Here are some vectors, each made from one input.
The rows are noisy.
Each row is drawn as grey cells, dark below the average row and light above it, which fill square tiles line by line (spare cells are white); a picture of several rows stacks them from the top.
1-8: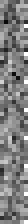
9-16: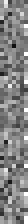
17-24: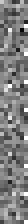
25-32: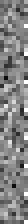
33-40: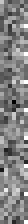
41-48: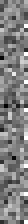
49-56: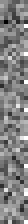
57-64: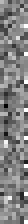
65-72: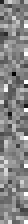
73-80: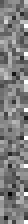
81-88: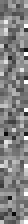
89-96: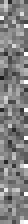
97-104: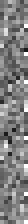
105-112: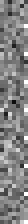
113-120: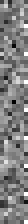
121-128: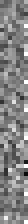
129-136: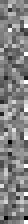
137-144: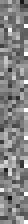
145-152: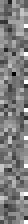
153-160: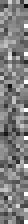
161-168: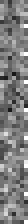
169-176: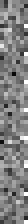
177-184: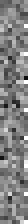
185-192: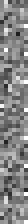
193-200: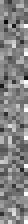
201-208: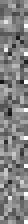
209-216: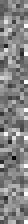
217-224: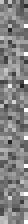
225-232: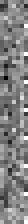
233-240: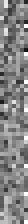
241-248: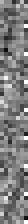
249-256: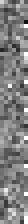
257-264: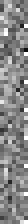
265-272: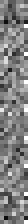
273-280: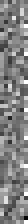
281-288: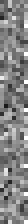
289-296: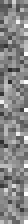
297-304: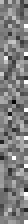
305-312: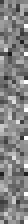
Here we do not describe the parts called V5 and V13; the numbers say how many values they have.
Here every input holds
a value of V13, together with either a point on an 8-point line, or a true/false value and a value of V5.
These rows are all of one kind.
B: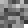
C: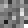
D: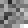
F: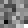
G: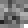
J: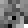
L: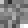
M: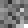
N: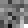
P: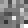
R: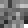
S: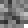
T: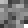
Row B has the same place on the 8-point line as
J and T.
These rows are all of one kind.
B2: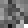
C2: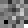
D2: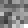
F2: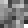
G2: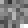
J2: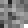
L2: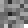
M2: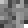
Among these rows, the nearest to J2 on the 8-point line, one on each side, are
D2 and L2.
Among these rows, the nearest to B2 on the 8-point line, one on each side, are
C2 and M2.
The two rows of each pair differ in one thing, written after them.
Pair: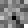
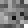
the value of V13
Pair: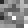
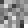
the value of V13
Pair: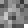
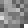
the value of V13
